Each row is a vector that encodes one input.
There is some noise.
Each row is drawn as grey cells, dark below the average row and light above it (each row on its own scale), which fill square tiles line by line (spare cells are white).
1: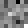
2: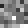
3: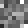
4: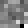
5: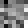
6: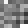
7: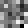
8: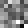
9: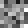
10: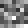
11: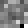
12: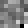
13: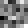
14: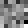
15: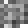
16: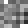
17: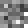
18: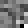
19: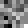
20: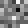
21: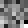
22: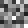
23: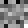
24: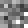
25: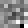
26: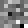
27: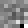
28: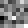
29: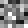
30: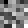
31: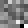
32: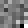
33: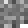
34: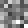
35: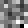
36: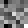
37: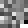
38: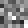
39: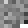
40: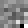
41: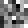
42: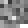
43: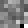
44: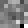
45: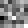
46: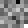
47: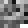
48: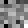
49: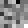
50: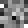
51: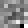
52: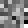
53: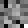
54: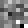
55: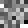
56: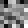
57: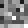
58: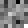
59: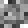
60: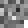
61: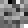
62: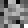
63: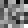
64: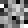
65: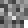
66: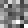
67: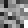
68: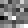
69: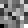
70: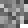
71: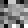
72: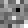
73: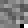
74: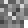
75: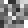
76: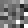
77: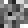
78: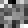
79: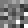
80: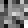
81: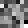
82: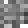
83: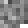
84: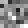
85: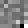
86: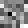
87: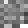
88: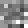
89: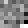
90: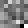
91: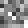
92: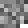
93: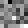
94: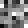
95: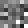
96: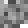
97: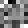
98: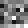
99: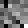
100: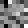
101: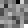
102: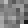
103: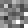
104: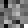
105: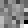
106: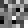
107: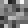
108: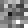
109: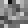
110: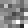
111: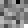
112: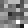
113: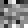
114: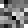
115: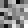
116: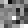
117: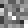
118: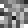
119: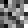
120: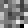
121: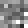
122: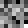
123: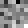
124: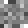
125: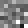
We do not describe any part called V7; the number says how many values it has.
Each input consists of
a point on a 6-point line and a value of V7, together with either a point on a 9-point circle and a true/false value, or a fixed value.
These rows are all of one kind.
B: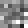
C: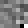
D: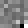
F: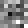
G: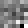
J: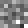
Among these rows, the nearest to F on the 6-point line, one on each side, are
B and J.
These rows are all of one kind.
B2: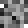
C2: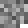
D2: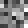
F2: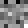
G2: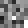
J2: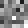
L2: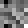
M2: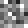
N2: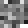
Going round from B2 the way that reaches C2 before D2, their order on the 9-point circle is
B2, C2, N2, M2, F2, J2, G2, L2, D2.
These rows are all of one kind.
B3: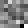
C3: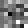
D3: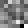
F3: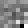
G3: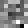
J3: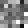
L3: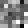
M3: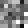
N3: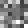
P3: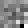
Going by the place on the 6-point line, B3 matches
F3 and P3.
